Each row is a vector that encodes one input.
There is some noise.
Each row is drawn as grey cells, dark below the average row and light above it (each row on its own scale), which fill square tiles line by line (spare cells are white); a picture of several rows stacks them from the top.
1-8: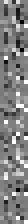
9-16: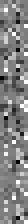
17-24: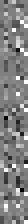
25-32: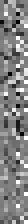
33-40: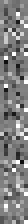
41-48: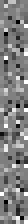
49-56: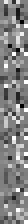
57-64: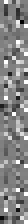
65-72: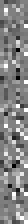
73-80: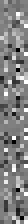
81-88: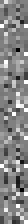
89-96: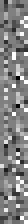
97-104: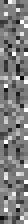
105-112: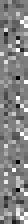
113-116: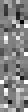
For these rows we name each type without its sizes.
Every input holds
a node of a tree, together with either a point on a line, or four true/false values.
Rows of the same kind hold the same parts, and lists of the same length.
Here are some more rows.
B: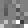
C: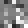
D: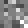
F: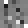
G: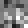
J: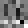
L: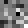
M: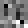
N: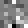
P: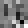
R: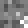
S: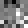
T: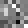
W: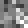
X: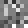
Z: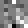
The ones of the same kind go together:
B, F, J, M, P
C, D, G, L, N, R, S, T, W, X, Z

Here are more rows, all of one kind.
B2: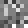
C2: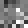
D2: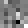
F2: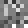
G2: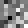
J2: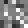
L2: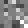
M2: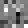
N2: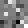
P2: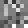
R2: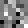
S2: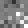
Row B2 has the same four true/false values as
F2, G2 and P2.
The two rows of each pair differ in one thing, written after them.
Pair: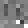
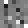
the node of the tree
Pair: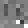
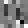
the node of the tree
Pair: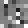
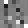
the place on the line
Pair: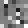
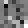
the place on the line
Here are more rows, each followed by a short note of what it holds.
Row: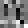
a point on a line and a node of a tree
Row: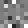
a node of a tree and four true/false values
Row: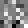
a node of a tree and four true/false values
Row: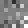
a node of a tree and four true/false values
